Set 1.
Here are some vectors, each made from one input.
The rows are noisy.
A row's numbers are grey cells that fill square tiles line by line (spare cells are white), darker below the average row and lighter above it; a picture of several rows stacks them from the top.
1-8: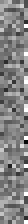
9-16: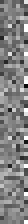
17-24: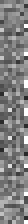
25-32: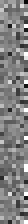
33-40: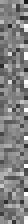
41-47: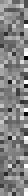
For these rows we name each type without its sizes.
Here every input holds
a point on a circle.
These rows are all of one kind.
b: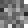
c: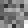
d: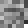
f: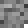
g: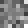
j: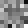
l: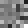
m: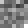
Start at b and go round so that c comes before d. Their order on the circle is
b, c, m, l, j, d, f, g.
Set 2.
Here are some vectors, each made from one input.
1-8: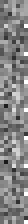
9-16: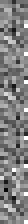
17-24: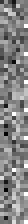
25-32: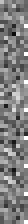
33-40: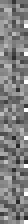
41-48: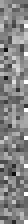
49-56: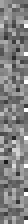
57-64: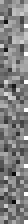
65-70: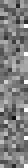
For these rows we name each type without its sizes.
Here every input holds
a point on a line.
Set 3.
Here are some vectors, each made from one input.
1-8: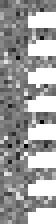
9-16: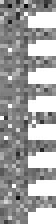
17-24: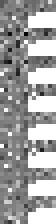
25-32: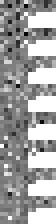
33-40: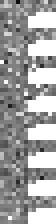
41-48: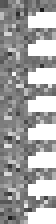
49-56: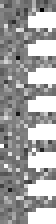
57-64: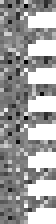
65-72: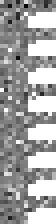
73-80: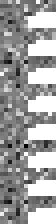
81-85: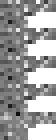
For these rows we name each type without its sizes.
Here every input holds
a node of a tree.
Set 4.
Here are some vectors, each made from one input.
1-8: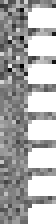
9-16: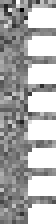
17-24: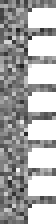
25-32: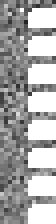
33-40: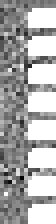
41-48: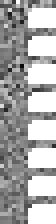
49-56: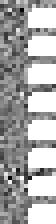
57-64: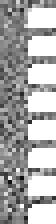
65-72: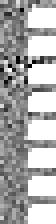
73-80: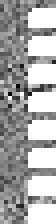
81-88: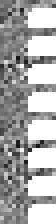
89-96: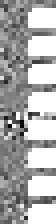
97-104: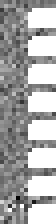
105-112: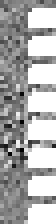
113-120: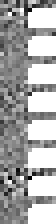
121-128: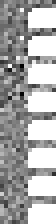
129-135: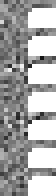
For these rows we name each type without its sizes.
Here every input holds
a node of a tree.
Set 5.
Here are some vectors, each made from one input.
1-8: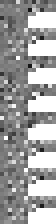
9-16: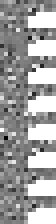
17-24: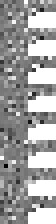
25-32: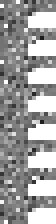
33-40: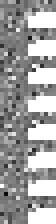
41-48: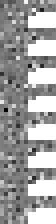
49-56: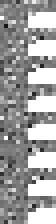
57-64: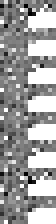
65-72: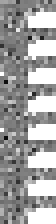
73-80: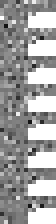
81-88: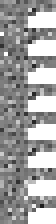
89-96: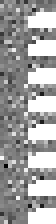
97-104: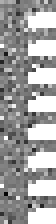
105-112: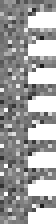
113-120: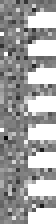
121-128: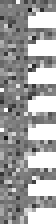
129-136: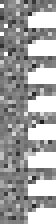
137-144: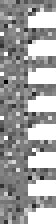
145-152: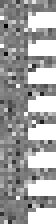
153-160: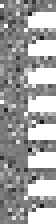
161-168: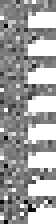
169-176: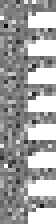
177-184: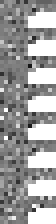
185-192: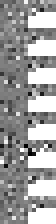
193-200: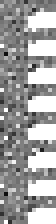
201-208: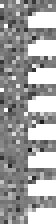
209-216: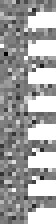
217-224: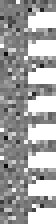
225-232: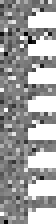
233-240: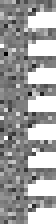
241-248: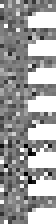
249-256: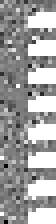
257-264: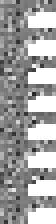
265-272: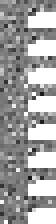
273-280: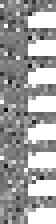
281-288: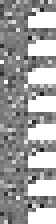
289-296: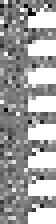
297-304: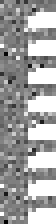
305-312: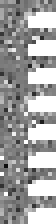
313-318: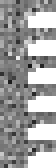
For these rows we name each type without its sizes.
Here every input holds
either a point on a circle, or a fixed value.
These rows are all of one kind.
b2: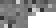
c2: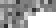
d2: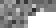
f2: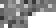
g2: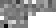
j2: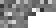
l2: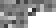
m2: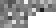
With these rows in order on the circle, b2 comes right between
f2 and j2.
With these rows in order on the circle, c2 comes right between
g2 and l2.
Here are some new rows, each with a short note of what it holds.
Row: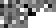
a fixed value
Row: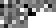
a fixed value
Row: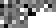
a fixed value
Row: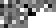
a fixed value
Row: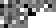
a fixed value
